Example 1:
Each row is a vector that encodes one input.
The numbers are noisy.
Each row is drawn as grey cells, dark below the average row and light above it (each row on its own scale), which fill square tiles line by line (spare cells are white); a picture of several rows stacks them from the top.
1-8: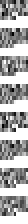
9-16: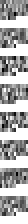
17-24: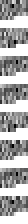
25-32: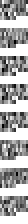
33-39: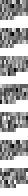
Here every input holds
a point on a 7-point line.
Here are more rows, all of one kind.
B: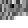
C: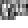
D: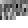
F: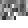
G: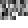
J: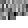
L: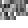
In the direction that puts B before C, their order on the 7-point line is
G, F, L, D, B, C, J.
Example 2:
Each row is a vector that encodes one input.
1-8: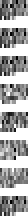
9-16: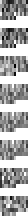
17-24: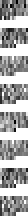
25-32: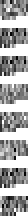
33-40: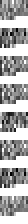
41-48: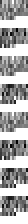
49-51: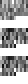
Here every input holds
one of 6 labels.
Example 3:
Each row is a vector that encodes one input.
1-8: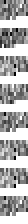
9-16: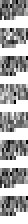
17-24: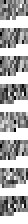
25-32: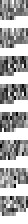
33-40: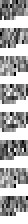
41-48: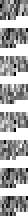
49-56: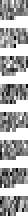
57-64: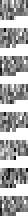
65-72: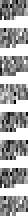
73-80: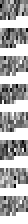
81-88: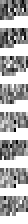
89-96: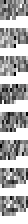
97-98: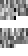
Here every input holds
one of 9 labels.
